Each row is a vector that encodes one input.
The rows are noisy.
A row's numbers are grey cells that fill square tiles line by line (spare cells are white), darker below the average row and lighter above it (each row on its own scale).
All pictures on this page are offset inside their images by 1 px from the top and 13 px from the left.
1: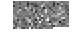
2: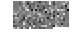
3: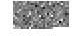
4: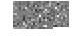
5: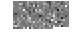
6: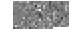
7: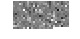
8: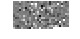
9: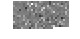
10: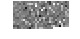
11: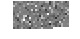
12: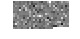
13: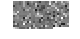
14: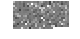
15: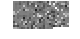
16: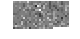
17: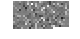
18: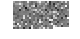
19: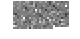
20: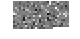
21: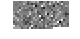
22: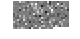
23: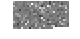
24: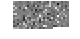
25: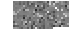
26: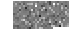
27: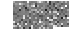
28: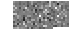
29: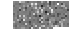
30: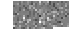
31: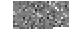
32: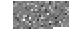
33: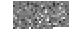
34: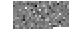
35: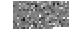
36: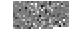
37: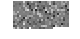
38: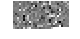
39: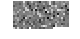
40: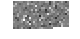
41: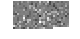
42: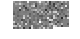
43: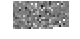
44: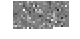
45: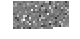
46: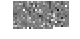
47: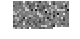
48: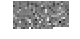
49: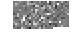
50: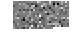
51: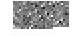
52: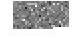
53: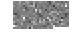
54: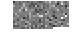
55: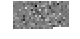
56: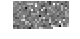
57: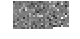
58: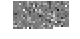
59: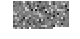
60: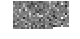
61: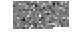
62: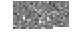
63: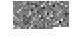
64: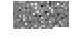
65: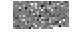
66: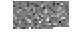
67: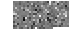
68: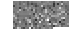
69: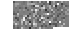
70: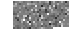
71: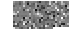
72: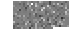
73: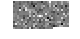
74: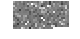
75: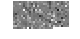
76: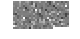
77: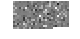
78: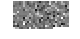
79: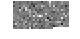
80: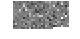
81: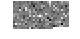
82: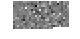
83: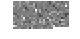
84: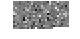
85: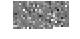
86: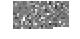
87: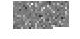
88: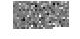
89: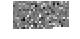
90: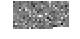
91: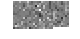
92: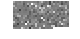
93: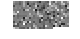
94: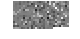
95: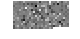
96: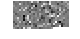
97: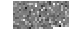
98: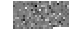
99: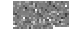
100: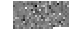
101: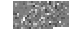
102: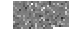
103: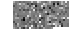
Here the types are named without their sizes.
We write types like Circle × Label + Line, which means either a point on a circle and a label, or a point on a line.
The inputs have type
Bool × (Label + Tree).
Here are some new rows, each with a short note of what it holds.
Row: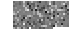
a node of a tree and a true/false value
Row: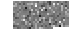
a node of a tree and a true/false value
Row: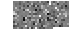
a node of a tree and a true/false value
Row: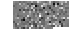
a label and a true/false value
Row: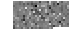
a label and a true/false value
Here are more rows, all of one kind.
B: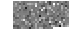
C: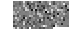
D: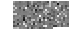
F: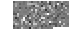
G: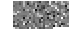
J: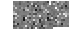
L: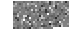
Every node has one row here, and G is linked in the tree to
B and C.
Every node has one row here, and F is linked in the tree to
L.
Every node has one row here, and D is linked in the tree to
J.
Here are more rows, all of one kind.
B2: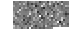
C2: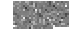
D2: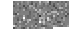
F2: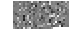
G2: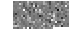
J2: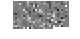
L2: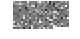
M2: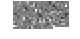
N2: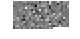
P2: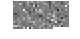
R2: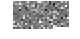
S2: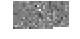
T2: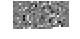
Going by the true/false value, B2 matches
F2, N2 and T2.
